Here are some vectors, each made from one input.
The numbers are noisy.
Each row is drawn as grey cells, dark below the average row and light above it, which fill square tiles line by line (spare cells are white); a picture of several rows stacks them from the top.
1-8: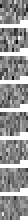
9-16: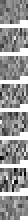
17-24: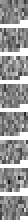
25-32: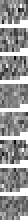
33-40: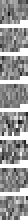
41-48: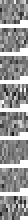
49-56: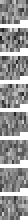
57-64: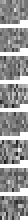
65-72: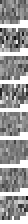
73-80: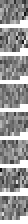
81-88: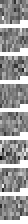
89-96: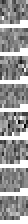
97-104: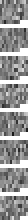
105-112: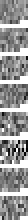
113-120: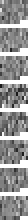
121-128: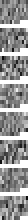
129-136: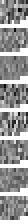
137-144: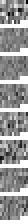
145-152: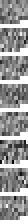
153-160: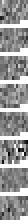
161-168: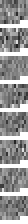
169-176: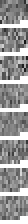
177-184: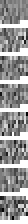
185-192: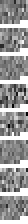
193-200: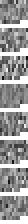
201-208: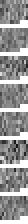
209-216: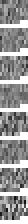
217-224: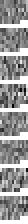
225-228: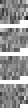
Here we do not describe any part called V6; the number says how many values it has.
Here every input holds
one of 9 labels and a true/false value, together with either a point on a 4-point line, or a list of up to two values of V6.
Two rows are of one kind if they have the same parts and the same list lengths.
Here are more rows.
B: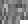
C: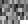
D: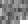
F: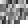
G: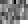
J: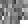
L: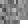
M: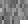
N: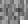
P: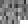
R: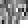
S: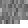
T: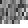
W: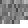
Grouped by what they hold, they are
B, C
D, L, M, N, R, S, T, W
F, G, J
P

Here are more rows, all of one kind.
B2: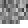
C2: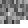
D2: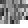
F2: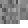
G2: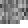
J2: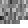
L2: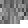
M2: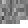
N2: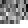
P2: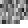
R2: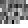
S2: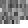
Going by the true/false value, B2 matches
D2 and N2.
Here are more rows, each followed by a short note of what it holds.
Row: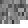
one of 9 labels and a true/false value, together with a list of two items
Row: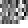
one of 9 labels and a true/false value, together with a list of one item
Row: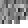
one of 9 labels and a true/false value, together with the empty list
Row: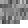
one of 9 labels and a true/false value, together with a list of one item
